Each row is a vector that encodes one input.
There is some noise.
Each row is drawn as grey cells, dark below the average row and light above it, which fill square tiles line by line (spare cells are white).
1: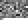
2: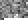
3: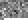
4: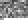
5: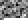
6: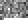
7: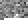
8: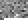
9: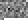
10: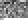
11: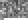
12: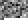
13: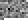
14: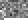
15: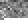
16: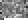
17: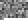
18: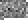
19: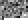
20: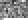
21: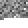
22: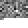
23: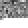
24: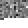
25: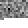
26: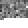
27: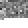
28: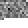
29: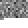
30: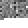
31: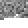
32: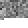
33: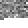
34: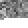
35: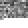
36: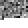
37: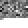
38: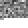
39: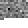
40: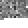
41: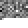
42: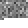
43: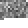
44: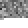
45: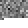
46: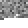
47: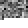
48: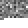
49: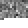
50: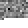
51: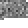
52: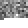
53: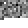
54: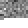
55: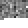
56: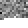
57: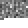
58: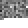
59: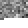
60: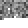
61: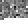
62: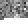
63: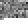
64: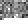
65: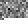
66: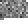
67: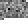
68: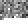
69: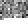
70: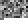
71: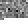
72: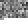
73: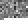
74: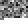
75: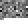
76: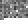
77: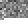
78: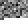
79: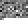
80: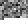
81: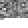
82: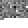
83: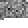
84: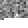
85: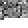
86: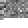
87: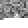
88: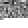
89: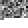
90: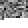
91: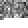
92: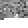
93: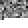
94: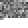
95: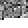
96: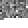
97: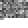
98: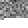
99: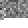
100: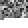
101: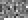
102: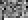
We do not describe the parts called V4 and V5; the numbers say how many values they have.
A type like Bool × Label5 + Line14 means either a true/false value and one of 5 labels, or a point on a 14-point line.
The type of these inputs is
(Bool × Bool × Bool × V5 + Unit) × V4 + Line3 × Line3.
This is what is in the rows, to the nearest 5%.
About 15% of them hold a point on each of two 3-point lines. The rest hold a value of V4, together with either a fixed value, or three true/false values and a value of V5.
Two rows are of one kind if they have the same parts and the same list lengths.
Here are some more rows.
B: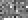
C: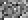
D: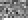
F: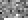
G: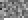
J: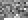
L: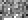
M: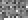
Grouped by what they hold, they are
B, F, G, J, M
C
D, L

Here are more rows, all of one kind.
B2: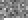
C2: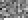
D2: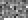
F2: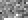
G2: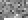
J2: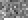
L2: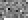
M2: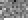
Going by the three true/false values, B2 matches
D2 and L2.
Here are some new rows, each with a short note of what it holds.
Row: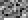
a point on each of two 3-point lines
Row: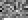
a value of V4
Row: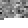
three true/false values, a value of V4 and a value of V5
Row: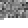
a value of V4
